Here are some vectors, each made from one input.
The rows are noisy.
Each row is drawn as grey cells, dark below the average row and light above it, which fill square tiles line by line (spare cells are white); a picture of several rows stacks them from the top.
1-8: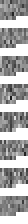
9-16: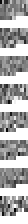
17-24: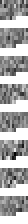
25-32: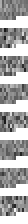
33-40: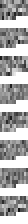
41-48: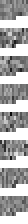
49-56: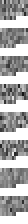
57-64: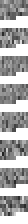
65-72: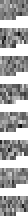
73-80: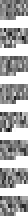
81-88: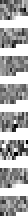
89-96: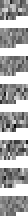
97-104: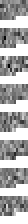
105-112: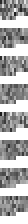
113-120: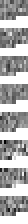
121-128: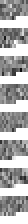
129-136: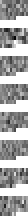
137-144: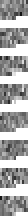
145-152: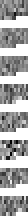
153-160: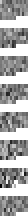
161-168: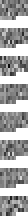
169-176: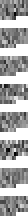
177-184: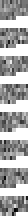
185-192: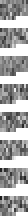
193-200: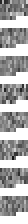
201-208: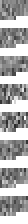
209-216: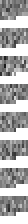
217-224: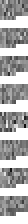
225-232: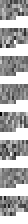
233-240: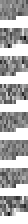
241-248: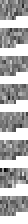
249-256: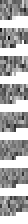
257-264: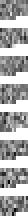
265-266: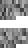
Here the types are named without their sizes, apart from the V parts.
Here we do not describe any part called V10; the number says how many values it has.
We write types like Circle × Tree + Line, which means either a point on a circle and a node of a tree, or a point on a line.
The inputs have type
List(Line) + List(V10) × Tree.
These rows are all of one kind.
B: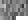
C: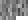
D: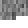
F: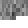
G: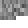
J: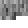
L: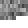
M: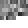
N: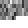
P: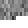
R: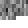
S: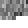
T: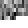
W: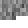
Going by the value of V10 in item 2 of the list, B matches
J, R and S.
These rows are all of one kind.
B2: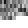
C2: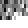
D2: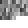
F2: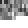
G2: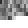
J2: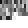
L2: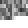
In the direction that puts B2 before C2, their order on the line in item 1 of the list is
B2, F2, J2, G2, L2, D2, C2.
